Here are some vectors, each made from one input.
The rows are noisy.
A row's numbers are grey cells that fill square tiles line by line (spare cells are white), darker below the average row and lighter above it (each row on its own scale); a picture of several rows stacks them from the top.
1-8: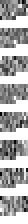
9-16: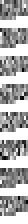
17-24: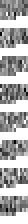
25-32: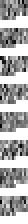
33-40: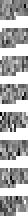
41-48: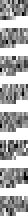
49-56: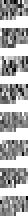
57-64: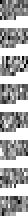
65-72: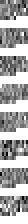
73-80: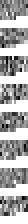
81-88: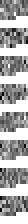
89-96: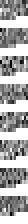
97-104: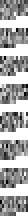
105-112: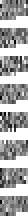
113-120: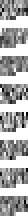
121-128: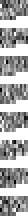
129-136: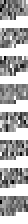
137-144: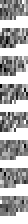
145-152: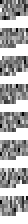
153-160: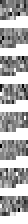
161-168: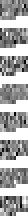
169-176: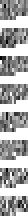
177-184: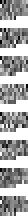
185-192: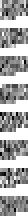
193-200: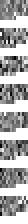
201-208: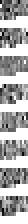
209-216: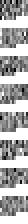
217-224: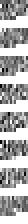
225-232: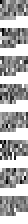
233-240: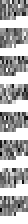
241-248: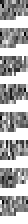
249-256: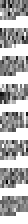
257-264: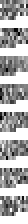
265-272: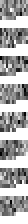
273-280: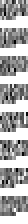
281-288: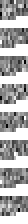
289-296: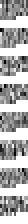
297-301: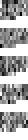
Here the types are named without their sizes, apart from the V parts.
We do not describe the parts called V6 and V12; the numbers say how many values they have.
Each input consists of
a label and a value of V12, together with either a point on a line, or a value of V6.
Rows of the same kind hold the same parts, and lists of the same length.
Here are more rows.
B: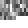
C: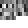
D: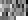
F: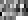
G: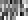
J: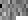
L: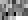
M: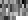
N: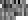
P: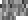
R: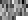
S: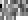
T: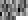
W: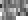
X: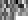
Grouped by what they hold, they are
B, D, G, L, N, R, S, W, X
C, F, J, M, P, T

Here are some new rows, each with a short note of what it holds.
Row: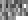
a label, a point on a line and a value of V12
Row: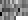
a label, a value of V6 and a value of V12
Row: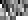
a label, a point on a line and a value of V12
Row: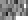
a label, a point on a line and a value of V12
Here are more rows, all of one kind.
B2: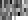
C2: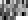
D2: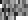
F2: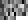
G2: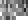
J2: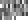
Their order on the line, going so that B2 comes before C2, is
F2, D2, B2, J2, G2, C2.
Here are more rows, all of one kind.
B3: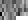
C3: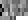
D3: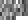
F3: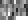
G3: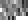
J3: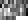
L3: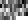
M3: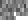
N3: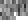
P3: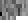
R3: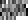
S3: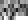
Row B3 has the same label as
G3 and R3.
